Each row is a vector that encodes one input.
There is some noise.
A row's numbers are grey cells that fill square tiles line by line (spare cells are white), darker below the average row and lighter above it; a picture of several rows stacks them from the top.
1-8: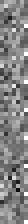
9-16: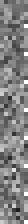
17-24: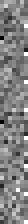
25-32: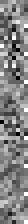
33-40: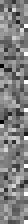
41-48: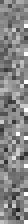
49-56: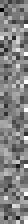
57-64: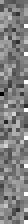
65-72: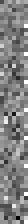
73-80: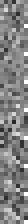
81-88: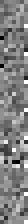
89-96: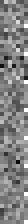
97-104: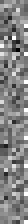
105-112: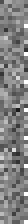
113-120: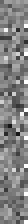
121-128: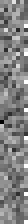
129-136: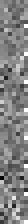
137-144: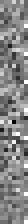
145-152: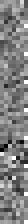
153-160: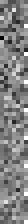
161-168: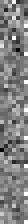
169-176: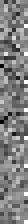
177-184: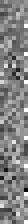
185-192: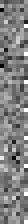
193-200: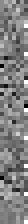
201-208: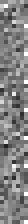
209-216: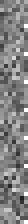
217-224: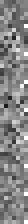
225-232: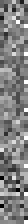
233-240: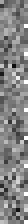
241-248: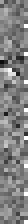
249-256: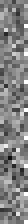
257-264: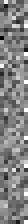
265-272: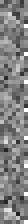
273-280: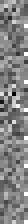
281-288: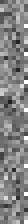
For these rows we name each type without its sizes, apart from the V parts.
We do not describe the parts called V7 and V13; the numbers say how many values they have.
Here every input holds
either a point on a line, or a true/false value and a value of V13, or a value of V7.
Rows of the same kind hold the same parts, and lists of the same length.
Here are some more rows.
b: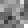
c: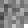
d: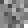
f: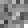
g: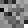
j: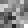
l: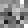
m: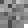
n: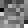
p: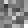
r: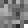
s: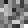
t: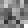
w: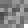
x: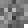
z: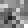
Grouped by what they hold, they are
b, f, j, l, t, z
c, d, m, p, w
g, n, r, s, x

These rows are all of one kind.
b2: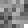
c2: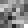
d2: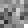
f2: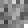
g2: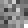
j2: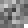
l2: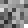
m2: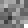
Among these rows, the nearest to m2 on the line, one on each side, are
g2 and j2.
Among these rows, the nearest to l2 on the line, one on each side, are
d2 and f2.
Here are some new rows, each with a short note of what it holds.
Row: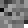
a true/false value and a value of V13
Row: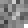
a point on a line
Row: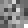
a point on a line
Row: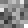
a point on a line
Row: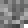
a true/false value and a value of V13
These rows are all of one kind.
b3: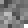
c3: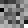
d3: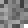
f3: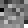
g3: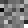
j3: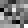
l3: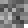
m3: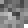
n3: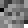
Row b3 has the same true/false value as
d3, l3 and m3.
